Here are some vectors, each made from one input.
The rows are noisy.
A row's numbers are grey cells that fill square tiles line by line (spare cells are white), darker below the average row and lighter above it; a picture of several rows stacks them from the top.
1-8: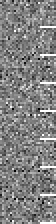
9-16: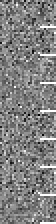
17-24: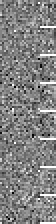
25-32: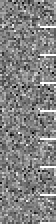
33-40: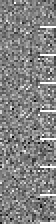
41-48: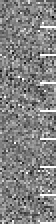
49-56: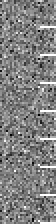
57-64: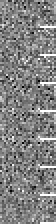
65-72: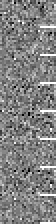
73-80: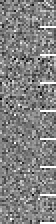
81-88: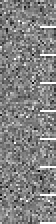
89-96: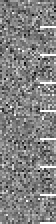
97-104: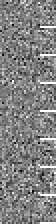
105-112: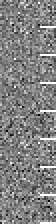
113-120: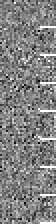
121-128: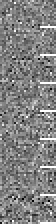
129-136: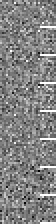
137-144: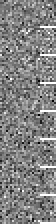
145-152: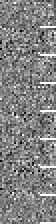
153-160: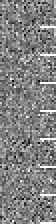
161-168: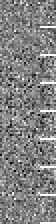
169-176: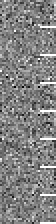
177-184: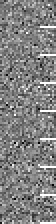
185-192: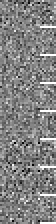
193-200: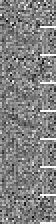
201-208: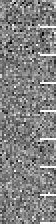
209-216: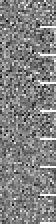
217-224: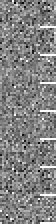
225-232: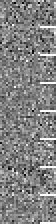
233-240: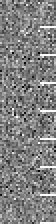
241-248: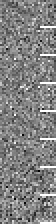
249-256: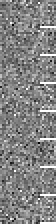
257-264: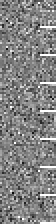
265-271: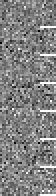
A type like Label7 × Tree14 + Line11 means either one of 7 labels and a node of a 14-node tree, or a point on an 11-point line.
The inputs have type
Bool × Label12 × (Line5 + Line7).
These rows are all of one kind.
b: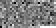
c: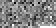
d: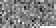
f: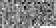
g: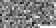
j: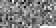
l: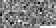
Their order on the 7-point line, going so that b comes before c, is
b, c, j, f, d, l, g.
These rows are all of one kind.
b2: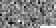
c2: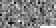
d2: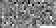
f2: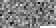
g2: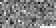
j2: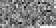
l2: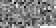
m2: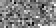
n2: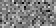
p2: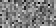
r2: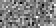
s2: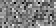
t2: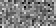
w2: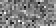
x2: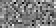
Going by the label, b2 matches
c2, j2, l2 and x2.
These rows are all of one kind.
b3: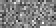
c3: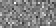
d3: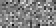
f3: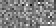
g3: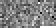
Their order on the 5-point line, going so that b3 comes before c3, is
g3, b3, c3, f3, d3.
